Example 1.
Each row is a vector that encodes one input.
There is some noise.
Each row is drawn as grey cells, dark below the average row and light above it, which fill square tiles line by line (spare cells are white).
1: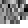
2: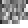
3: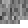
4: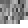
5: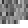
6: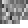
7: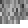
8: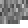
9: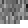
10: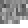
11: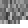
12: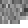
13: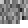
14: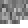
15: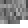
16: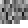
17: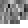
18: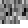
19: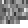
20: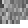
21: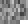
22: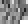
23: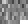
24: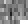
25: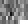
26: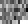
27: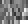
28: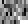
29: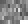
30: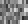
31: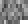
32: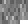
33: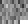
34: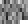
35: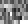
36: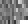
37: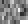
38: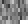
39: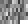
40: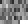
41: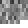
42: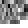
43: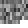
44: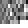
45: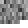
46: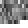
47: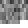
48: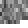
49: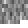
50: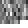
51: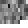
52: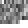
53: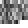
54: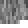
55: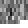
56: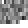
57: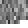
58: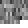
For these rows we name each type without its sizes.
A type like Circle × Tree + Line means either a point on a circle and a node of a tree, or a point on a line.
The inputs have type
Line.
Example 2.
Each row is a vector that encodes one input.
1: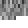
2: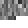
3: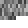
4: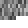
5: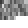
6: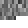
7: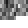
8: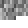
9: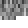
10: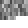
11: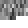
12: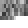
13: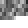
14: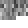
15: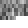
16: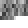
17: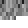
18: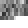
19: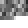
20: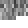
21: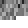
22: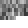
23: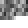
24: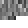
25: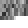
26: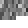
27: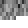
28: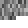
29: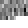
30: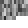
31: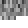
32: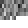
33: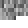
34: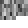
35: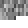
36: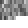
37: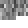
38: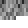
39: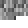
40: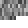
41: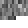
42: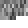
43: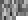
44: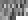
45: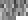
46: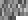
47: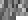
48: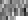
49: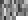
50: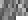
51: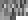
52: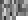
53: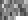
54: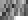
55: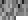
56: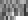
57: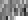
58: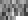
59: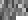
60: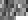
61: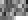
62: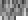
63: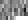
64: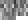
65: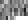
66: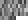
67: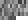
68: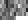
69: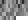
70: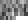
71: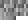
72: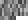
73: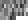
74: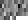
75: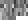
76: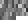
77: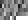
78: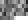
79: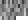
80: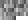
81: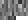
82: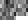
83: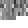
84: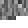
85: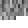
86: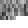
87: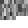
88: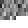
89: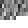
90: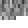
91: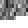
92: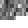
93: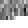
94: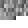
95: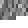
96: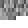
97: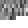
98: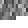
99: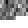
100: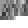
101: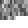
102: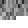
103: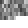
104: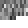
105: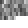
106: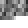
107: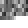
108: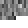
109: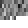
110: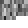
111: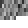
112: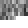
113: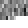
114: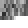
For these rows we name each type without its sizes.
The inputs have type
Circle.
